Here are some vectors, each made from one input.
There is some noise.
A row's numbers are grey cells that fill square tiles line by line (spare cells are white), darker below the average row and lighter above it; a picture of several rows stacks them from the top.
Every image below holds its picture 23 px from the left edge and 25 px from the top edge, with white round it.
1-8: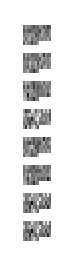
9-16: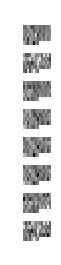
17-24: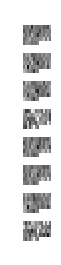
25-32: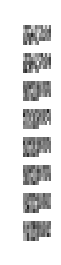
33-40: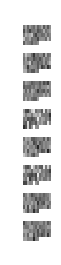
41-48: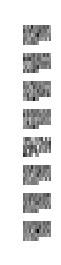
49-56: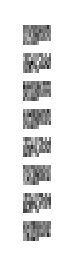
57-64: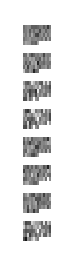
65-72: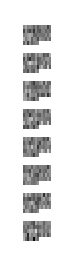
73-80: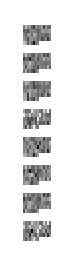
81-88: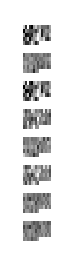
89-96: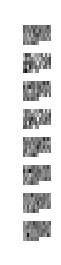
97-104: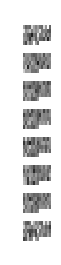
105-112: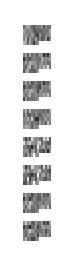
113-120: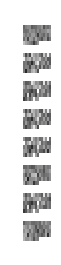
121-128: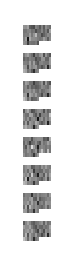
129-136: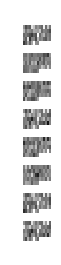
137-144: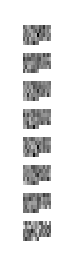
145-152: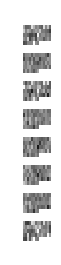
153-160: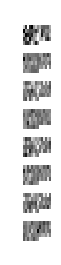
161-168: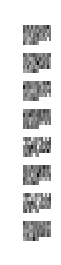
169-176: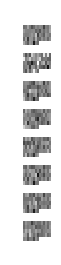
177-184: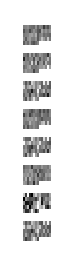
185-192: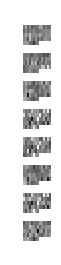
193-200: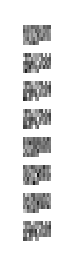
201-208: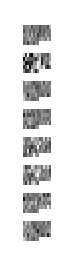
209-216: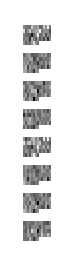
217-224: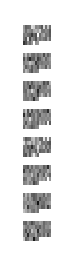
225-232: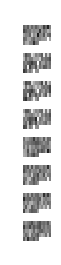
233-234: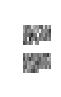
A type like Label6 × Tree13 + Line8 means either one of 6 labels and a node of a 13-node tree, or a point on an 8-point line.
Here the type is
List2(Bool × (Line6 + Line7)).
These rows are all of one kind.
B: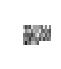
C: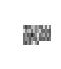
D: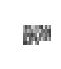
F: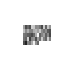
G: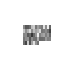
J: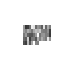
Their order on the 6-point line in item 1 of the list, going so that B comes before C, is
B, F, D, C, G, J.
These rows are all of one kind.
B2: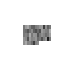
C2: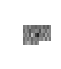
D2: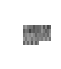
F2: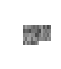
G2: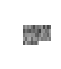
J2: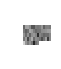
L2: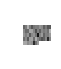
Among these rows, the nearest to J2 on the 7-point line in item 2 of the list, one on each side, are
C2 and F2.
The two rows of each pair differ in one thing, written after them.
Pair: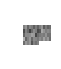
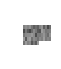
the place on the 7-point line in item 1 of the list
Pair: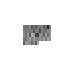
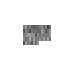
the true/false value in item 2 of the list
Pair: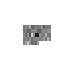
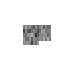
the true/false value in item 2 of the list
